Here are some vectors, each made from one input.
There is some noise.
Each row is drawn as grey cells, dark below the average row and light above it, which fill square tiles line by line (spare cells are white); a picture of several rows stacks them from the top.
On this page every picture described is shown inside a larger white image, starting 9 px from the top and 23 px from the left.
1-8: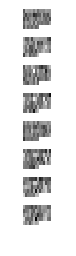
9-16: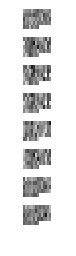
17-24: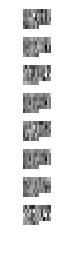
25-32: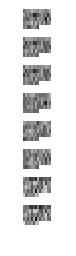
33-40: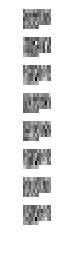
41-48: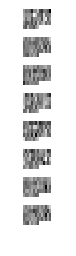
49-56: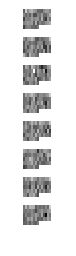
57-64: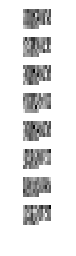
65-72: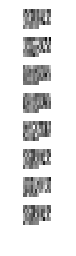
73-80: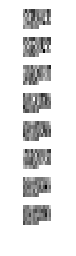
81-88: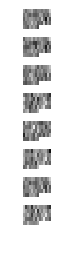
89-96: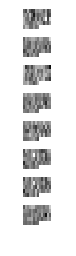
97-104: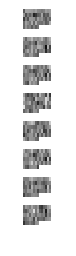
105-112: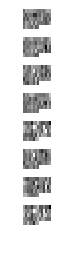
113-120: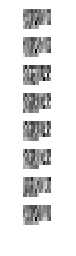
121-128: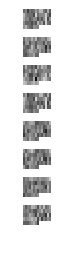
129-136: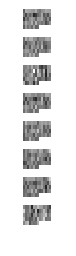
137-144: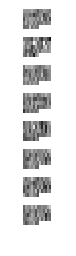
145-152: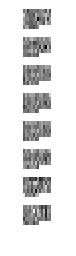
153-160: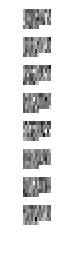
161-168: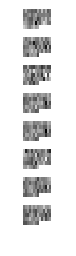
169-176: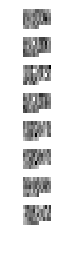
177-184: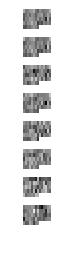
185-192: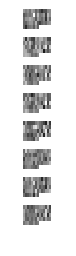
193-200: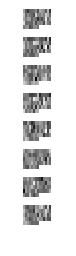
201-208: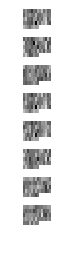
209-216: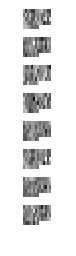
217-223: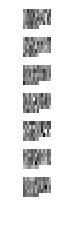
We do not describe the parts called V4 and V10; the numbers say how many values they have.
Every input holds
a true/false value and a value of V10, together with either a point on an 8-point line, or a value of V4.
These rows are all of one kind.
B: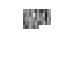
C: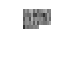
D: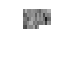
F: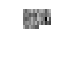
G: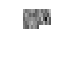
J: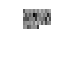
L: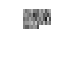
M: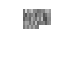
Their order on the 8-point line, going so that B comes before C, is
J, L, F, G, B, D, M, C.
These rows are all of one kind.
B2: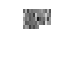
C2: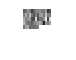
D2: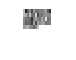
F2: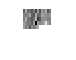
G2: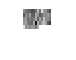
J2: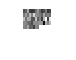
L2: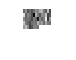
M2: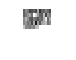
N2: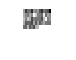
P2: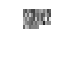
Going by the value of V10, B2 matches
C2, F2 and J2.
